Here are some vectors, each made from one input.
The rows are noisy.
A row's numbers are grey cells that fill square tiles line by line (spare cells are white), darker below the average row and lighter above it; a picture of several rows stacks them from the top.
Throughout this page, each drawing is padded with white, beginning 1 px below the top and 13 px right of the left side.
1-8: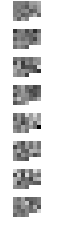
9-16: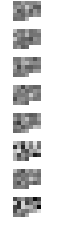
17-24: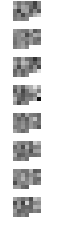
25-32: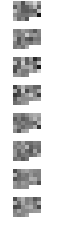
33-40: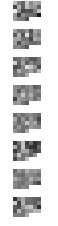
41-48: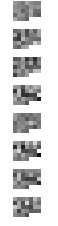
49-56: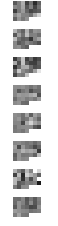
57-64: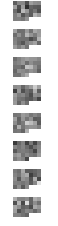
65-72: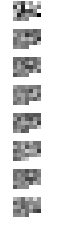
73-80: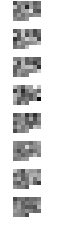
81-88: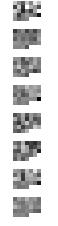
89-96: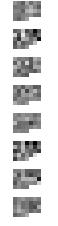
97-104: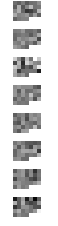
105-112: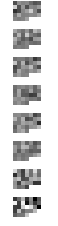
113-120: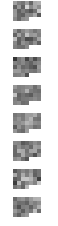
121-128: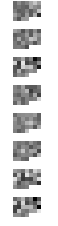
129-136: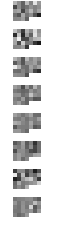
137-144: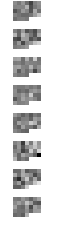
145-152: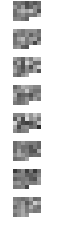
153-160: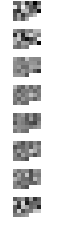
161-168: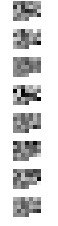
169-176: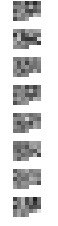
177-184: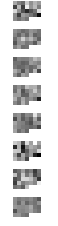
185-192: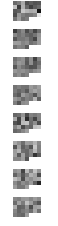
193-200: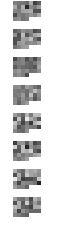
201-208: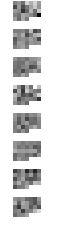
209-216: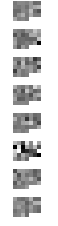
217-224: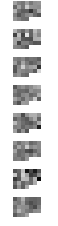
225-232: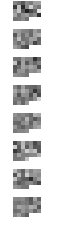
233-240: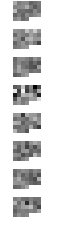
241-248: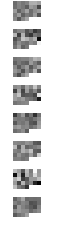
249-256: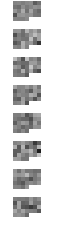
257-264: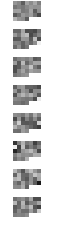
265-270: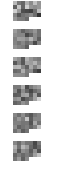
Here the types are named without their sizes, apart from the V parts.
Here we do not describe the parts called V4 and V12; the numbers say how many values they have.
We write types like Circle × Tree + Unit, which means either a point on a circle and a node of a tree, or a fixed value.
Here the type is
Line × (Line + V12) + V4.
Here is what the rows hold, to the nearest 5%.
About 80% of them hold a point on a line, together with either a point on a line, or a value of V12. The rest hold a value of V4.
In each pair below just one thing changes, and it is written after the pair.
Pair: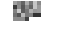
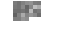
the place on the line
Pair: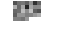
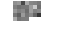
the value of V12
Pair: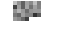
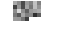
the place on the line
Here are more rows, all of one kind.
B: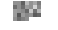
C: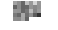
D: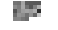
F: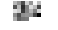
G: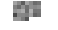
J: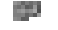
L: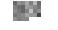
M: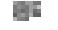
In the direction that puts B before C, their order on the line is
F, L, B, M, G, C, J, D.
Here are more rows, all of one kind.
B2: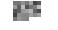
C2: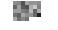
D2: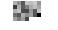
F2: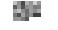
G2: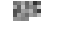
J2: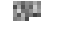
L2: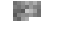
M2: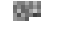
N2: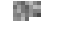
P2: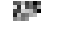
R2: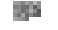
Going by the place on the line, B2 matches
D2, G2, N2 and P2.
